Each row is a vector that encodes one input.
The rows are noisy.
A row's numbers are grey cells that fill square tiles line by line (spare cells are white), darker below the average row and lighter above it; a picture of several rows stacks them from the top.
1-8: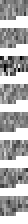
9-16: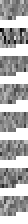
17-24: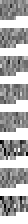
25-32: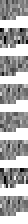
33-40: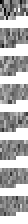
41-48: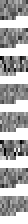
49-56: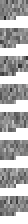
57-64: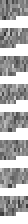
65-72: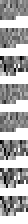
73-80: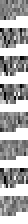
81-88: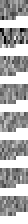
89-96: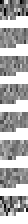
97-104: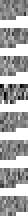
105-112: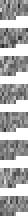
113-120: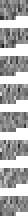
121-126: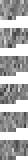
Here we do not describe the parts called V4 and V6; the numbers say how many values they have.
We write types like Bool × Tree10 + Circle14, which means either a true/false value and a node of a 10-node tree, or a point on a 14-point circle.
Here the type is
(Bool × Bool × Bool + Unit) × V6 + Line5 × V4.
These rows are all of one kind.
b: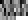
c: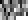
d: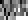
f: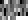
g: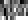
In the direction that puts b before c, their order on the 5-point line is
f, g, b, d, c.
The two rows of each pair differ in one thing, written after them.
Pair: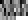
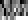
the value of V4
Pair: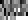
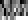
the value of V4
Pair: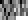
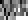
the value of V4
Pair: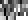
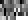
the place on the 5-point line
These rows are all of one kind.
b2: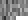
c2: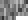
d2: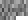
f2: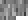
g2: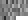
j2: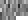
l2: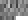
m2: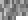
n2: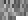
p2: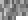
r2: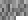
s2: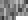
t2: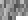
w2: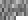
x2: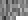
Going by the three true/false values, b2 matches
m2, p2, r2 and x2.
